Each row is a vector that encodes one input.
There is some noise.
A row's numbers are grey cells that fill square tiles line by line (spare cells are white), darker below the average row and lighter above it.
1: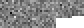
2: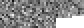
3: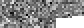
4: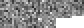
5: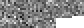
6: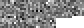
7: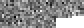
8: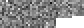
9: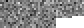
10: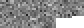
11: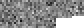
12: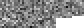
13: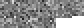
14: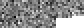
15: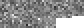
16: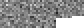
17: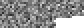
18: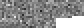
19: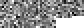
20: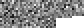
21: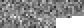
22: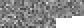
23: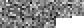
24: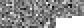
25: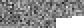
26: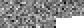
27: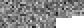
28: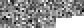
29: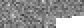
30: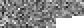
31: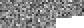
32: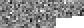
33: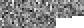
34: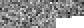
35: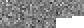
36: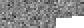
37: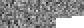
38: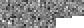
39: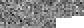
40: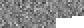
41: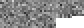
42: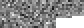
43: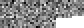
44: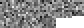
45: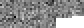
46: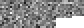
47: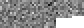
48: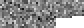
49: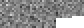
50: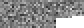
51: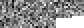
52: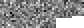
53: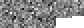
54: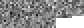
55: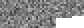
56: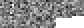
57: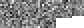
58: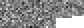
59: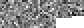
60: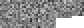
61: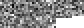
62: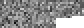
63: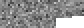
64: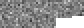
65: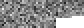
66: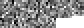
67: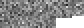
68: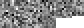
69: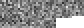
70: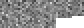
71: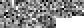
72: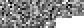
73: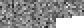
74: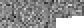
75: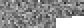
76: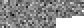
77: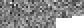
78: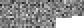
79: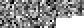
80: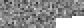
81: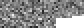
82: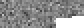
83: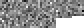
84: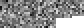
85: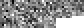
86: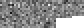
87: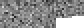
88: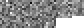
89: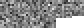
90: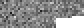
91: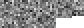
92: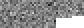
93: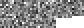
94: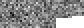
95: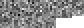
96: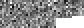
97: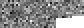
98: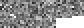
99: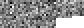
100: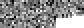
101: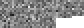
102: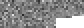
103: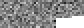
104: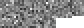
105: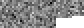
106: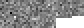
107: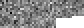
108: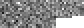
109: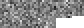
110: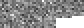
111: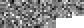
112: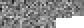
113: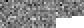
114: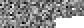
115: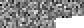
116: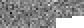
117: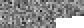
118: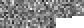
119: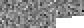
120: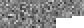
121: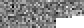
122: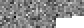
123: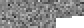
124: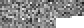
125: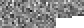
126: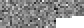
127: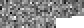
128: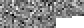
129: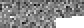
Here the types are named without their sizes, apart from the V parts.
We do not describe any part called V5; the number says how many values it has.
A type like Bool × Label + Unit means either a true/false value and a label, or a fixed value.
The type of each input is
(Bool × Circle + Unit) × V5.
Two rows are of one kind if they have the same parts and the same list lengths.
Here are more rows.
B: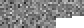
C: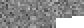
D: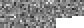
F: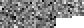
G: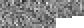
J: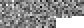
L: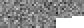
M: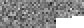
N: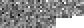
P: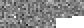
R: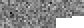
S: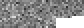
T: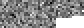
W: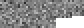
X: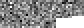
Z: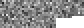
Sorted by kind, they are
B, C, F, G, N, R, T, W, X, Z
D, J, L, M, P, S

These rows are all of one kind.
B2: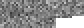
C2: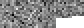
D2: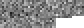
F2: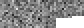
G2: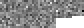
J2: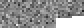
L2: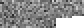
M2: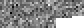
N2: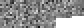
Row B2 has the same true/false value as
D2, L2 and M2.
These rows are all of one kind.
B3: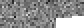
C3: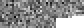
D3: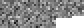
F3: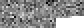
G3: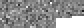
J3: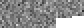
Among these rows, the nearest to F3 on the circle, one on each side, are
B3 and D3.
